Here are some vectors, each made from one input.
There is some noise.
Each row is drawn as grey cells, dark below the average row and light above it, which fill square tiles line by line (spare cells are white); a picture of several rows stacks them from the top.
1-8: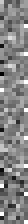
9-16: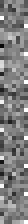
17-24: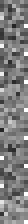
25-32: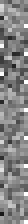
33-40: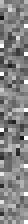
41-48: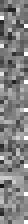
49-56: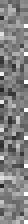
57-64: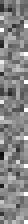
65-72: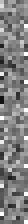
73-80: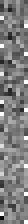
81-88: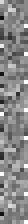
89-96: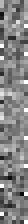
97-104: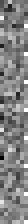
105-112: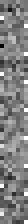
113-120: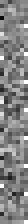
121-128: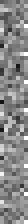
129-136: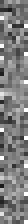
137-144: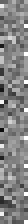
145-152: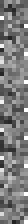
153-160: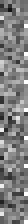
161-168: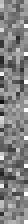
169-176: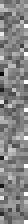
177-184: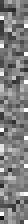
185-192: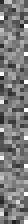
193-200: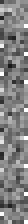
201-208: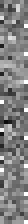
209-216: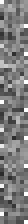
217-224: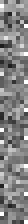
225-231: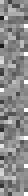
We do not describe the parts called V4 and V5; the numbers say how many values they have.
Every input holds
either a point on each of two 3-point lines, a value of V4 and a value of V5, or a node of an 8-node tree and three true/false values.
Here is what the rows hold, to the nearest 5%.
About 40% of them hold a point on each of two 3-point lines, a value of V4 and a value of V5. The rest hold a node of an 8-node tree and three true/false values.
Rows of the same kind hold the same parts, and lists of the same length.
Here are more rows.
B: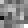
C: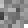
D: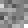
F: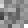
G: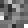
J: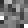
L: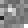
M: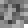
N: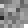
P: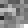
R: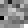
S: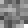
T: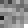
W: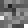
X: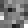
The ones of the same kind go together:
B, C, D, F, L, M, N, P, R, S, T
G, J, W, X

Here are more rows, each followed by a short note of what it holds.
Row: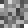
a node of an 8-node tree and three true/false values
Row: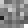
a node of an 8-node tree and three true/false values
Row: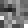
a point on each of two 3-point lines, a value of V4 and a value of V5
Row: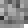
a node of an 8-node tree and three true/false values
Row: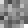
a node of an 8-node tree and three true/false values
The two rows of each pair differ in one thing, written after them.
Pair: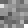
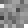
the node of the tree
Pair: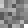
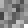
the node of the tree
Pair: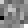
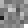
the node of the tree
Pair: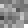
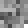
one of the three true/false values
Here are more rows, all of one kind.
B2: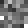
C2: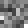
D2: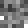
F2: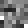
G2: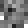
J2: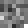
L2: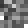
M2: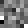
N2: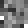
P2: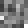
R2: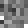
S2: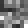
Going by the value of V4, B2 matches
D2, G2, L2 and R2.
